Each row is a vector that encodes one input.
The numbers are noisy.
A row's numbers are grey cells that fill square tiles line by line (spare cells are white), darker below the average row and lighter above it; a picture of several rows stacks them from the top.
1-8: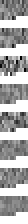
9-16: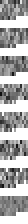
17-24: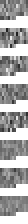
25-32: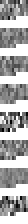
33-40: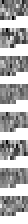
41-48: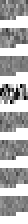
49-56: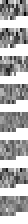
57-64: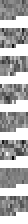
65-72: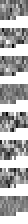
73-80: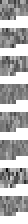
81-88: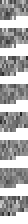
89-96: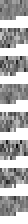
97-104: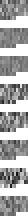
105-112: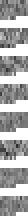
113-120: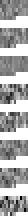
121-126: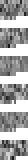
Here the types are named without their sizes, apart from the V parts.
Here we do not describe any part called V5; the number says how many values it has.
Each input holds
a list of items, each either a point on a line, or a true/false value and a value of V5.
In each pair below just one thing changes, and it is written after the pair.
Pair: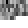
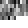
the value of V5 in item 1 of the list
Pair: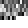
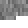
the true/false value in item 2 of the list
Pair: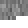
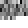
the true/false value in item 1 of the list
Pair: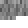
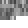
the value of V5 in item 1 of the list
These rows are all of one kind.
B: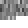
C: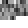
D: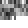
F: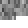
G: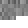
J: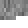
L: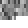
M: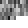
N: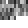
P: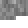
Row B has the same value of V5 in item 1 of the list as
J and M.
